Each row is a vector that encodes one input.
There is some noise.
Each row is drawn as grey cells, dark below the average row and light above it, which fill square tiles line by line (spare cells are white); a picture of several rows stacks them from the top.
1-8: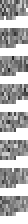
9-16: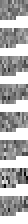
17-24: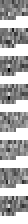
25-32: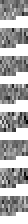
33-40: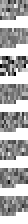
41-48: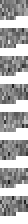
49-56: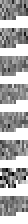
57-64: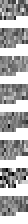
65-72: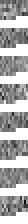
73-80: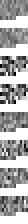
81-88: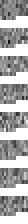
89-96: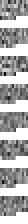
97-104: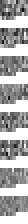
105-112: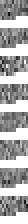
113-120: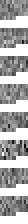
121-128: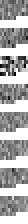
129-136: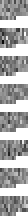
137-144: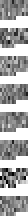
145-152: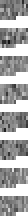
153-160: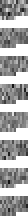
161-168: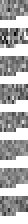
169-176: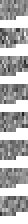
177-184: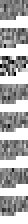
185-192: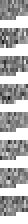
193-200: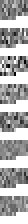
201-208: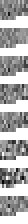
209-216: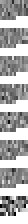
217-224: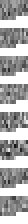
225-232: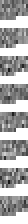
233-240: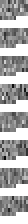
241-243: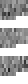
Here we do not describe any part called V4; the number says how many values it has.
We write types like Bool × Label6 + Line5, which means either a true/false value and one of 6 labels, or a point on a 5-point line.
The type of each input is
List2(Bool × Line5 × V4).
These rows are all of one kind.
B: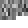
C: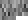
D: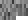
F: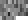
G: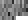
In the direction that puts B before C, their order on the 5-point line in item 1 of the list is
B, C, G, D, F.
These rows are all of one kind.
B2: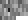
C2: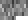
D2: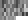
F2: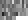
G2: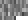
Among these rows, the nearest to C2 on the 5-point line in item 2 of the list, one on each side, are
D2 and F2.
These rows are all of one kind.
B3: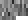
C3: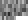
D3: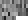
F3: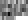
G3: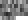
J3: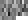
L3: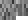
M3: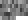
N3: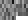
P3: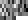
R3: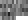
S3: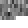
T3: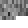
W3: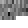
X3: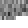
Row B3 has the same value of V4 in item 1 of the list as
D3, S3, T3 and W3.
